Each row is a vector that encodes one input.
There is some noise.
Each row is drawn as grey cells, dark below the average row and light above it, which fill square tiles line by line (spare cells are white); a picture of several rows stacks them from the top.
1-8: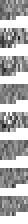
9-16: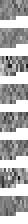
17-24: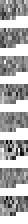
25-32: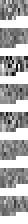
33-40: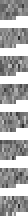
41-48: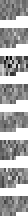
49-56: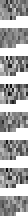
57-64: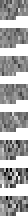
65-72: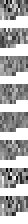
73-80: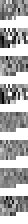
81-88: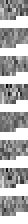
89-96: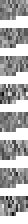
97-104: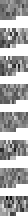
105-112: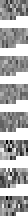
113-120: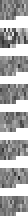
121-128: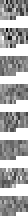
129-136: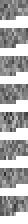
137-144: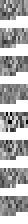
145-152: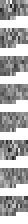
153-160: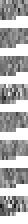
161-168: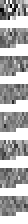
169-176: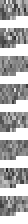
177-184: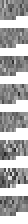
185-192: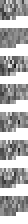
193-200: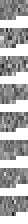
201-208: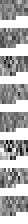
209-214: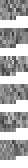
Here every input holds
a point on a 4-point line and a point on a 15-point line, together with either a point on an 18-point circle, or a fixed value.
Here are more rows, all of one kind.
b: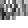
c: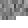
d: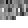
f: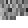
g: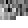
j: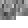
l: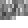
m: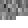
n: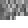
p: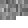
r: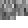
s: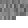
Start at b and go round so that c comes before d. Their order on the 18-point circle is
b, f, j, l, m, c, s, g, r, n, p, d.
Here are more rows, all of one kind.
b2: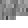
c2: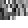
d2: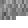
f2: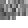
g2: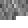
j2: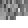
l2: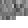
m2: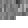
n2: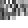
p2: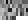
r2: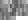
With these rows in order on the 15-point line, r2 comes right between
f2 and n2.
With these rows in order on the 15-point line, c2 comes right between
g2 and m2.
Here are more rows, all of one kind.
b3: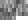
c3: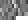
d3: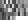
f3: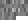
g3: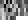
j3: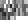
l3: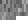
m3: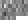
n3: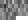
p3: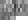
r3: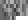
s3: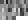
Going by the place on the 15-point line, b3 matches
l3 and s3.
